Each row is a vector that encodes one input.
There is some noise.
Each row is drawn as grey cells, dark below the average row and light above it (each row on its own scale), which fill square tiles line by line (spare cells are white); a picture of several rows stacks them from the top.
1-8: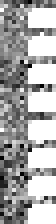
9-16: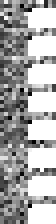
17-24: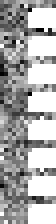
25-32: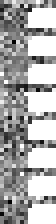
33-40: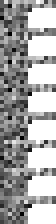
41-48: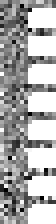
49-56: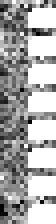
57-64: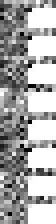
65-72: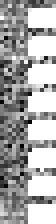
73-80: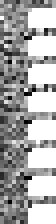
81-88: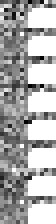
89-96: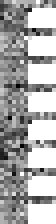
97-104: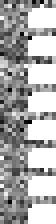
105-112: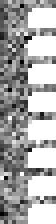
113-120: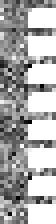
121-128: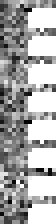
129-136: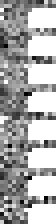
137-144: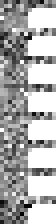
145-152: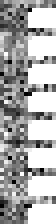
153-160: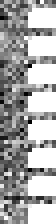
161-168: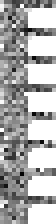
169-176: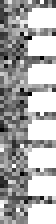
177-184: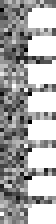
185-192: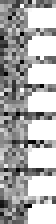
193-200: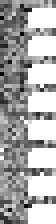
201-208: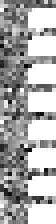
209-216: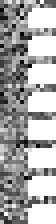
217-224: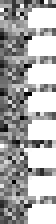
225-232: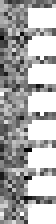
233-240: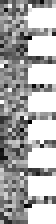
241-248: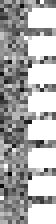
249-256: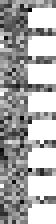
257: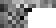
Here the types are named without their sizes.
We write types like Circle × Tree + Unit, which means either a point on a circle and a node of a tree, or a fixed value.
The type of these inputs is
Bool × (Circle + Unit) + Label × Tree.
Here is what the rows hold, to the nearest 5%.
About 45% of them hold a label and a node of a tree. The rest hold a true/false value, together with either a point on a circle, or a fixed value.
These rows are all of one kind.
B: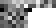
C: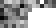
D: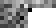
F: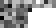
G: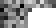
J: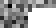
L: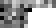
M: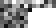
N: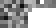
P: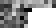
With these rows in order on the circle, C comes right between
J and M.
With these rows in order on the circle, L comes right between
F and P.
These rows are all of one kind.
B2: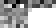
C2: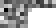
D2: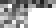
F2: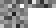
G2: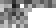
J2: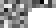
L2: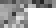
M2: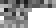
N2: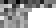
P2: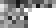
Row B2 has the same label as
D2, M2, N2 and P2.
